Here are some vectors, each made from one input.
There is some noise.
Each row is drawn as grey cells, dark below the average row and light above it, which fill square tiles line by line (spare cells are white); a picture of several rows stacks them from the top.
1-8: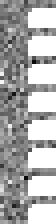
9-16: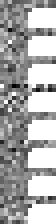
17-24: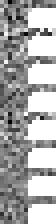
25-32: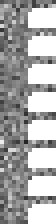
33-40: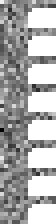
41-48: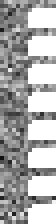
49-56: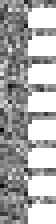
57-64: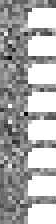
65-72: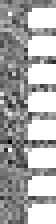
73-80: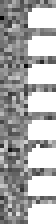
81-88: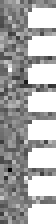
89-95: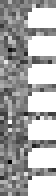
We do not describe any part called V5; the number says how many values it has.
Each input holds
a node of a 7-node tree, together with either a node of a 7-node tree, or a value of V5.
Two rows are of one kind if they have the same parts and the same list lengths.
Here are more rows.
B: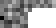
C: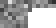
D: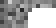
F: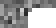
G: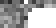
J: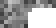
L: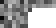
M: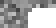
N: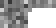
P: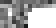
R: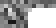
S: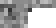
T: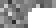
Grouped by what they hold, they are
B, F, G, L, M, N, P, R, T
C, D, J, S

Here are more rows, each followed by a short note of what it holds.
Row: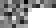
a node of each of two 7-node trees
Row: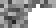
a node of a 7-node tree and a value of V5
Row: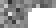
a node of a 7-node tree and a value of V5
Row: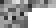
a node of a 7-node tree and a value of V5
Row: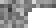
a node of each of two 7-node trees
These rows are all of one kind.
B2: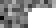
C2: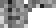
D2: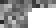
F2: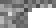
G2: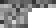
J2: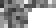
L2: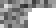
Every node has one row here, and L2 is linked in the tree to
B2 and F2.
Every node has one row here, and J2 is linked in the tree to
D2.
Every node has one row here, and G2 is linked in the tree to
C2 and F2.
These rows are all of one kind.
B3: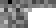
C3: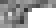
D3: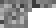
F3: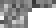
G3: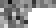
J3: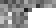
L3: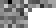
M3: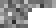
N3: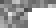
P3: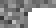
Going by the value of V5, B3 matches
G3 and L3.
